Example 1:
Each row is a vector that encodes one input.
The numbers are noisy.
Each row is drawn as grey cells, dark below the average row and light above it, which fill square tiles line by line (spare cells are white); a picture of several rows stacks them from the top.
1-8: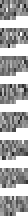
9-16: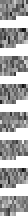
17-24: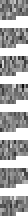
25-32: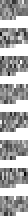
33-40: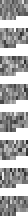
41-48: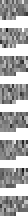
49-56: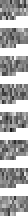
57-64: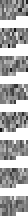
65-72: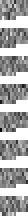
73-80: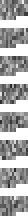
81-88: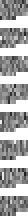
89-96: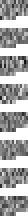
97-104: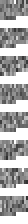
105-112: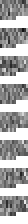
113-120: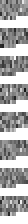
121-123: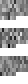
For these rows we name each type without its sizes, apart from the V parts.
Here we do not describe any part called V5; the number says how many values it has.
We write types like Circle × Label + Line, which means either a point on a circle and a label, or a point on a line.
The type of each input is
Line × V5 + Tree.
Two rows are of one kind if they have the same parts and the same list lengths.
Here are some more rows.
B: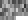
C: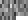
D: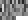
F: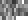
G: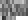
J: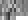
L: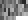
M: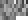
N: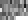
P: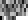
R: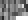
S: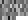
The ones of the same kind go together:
B, C, D, J, L, N, P, R, S
F, G, M

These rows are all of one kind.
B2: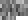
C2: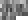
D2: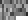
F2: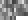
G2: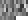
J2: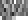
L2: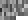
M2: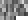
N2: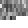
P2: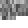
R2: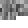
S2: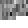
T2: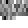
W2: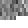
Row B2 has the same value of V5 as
C2, P2, R2 and S2.
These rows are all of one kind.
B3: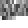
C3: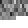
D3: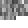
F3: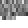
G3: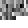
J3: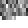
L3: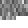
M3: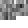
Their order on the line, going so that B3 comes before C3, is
J3, D3, L3, F3, B3, M3, G3, C3.
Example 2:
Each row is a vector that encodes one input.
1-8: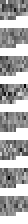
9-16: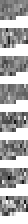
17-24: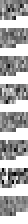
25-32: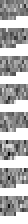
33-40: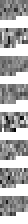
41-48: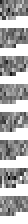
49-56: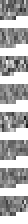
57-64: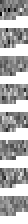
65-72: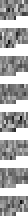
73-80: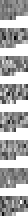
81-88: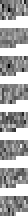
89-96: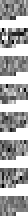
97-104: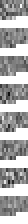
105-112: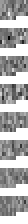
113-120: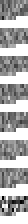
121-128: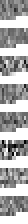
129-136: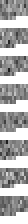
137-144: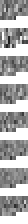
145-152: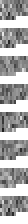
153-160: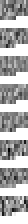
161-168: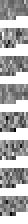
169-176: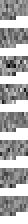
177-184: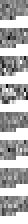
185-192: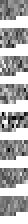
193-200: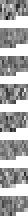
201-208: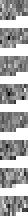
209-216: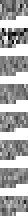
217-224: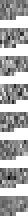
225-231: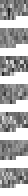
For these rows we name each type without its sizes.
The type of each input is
List(Line).
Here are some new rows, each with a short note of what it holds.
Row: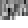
a list of one item
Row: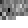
a list of three items
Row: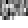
a list of one item
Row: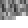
a list of two items
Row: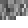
a list of three items
